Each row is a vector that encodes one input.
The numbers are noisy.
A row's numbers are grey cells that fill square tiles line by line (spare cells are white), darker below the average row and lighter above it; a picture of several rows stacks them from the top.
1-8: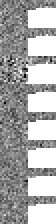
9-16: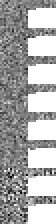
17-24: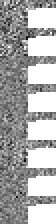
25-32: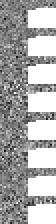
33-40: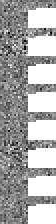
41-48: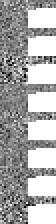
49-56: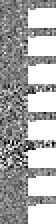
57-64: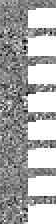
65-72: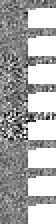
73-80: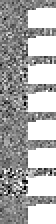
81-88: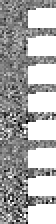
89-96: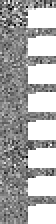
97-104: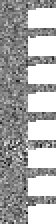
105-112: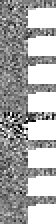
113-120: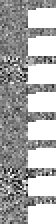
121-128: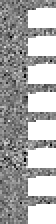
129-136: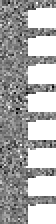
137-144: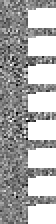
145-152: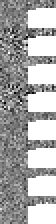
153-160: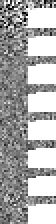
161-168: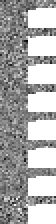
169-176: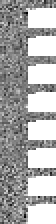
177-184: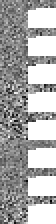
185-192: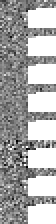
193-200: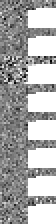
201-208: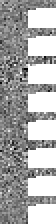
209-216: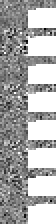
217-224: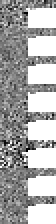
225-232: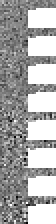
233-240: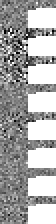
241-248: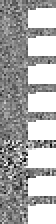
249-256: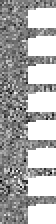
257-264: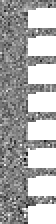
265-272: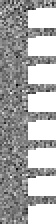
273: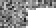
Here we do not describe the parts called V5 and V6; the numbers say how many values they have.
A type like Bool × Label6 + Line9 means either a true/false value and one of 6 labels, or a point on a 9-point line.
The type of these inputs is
Line9 + Tree10 × V5 + Tree11 + V6.
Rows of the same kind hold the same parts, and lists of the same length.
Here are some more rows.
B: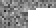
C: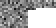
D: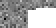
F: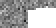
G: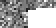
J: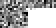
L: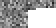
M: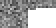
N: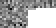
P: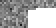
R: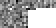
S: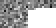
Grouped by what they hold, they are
B, R
C, D, F
G, N, P
J, L, M, S

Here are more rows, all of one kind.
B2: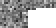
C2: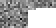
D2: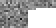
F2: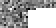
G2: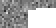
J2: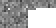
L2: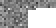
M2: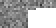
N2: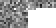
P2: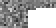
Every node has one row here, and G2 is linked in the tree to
F2.
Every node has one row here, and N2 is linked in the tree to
D2 and L2.
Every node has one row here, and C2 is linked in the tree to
D2.
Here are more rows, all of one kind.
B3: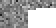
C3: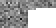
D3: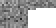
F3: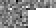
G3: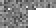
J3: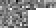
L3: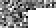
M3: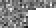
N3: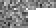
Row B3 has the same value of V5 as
F3 and J3.
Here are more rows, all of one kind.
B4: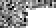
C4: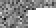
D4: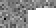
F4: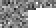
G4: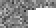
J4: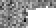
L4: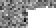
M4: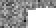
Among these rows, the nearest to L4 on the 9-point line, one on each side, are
G4 and J4.
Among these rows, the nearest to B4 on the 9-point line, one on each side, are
F4 and M4.
